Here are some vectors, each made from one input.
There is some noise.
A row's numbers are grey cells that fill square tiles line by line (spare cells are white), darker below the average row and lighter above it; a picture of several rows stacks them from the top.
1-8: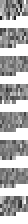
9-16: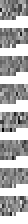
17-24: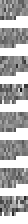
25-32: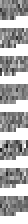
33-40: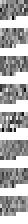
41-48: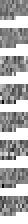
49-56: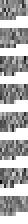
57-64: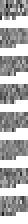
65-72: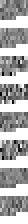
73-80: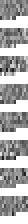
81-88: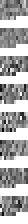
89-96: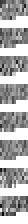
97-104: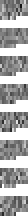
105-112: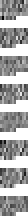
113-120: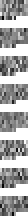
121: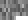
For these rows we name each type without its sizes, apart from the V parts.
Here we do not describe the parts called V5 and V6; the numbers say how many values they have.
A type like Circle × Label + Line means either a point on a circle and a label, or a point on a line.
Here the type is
List(Line) + V5 × V6.
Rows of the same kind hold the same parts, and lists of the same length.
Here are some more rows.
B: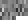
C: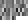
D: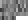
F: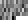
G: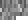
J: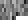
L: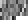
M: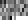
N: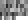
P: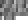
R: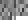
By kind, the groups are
B, C, M, P
D, F, L
G, R
J, N

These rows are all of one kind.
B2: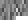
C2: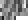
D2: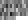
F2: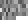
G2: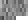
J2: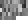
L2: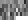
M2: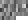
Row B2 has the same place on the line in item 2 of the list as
C2 and G2.
